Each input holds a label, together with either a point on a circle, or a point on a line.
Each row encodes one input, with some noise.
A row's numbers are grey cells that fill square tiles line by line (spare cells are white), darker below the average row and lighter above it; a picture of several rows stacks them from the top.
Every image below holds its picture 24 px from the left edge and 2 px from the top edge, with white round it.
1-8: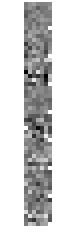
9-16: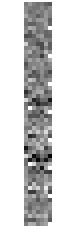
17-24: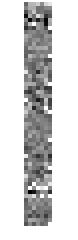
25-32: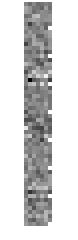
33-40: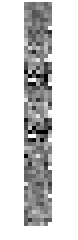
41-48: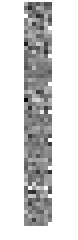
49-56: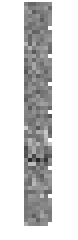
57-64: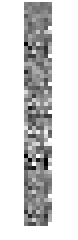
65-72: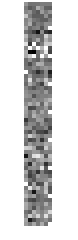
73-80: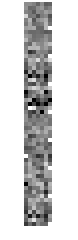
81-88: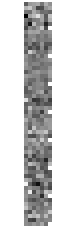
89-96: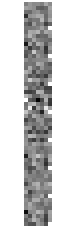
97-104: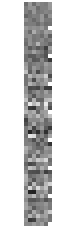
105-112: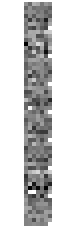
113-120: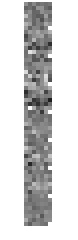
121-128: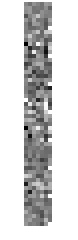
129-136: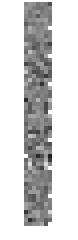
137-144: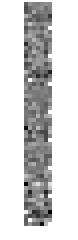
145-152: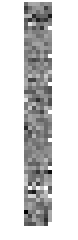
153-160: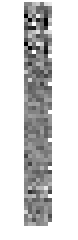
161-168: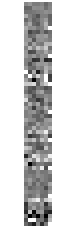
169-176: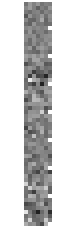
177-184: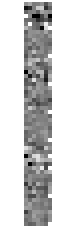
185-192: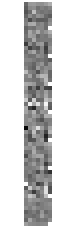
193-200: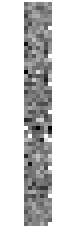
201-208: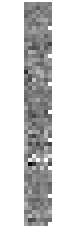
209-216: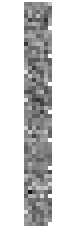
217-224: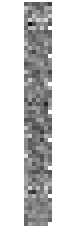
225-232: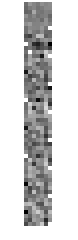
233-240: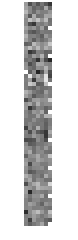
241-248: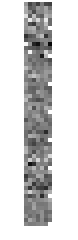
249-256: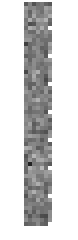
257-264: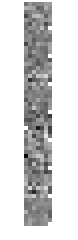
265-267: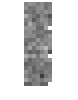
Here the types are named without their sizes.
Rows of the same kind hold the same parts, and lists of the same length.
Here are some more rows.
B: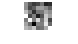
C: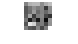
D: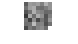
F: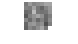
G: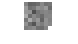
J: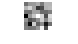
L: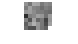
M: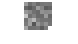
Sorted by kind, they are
B, G, L, M
C, D, F, J

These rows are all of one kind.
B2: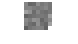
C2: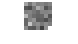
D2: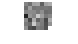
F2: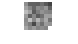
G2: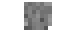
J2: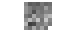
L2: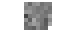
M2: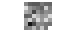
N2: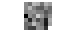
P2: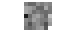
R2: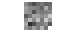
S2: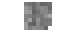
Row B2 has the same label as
F2, L2, N2 and P2.
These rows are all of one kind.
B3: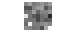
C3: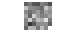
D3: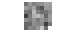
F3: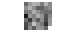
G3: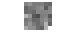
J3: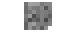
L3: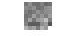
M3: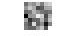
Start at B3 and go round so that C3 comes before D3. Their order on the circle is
B3, M3, L3, G3, J3, F3, C3, D3.
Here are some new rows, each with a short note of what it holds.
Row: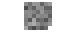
a label and a point on a line
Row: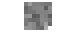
a point on a circle and a label
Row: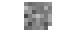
a label and a point on a line
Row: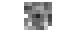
a point on a circle and a label
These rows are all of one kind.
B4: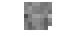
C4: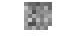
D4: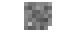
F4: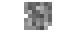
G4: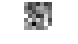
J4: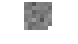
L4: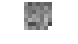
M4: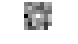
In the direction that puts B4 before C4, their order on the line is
L4, M4, B4, G4, F4, C4, D4, J4.
